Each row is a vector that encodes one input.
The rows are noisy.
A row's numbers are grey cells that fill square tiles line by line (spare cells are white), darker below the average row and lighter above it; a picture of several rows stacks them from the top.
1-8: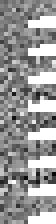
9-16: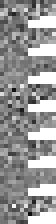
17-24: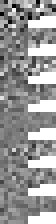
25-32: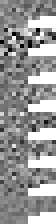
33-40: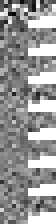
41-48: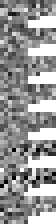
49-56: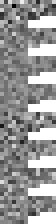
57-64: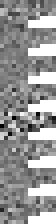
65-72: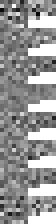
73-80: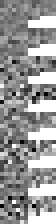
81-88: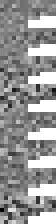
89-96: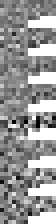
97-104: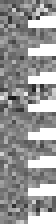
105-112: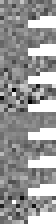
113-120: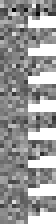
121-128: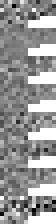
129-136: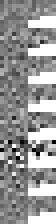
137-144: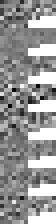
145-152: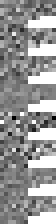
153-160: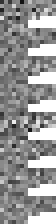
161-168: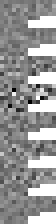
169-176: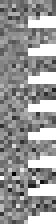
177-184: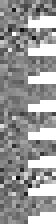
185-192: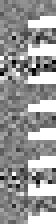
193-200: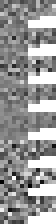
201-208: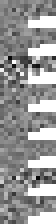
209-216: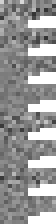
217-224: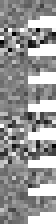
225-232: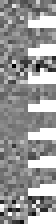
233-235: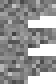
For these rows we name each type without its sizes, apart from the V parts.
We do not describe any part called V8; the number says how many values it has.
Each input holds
a list of items, each a label and a value of V8.
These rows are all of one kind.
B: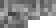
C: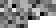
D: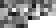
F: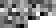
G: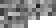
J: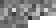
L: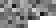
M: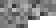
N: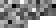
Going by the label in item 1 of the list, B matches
F, G and N.
